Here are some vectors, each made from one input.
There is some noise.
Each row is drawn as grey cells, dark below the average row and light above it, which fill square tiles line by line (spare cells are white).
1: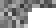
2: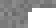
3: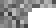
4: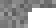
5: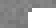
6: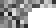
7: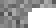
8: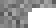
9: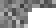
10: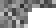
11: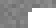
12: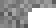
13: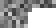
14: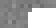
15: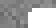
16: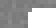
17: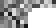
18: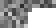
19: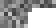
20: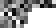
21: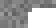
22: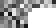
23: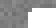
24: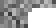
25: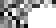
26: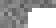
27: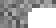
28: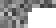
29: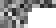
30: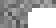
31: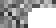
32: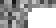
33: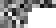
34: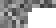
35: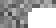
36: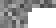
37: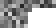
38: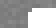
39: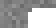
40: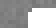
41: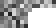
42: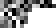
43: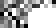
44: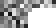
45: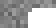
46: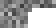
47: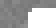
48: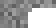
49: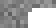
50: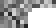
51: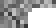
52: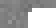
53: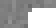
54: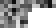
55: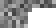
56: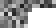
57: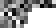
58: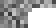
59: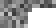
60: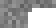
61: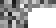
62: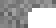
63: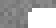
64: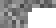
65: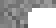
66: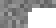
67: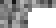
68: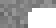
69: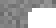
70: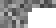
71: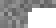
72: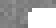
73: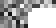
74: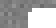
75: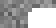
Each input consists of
either a fixed value, or one of 8 labels and a true/false value.
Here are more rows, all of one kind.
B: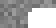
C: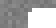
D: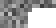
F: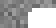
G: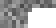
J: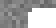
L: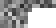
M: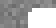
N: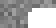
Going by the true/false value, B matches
G, L and N.
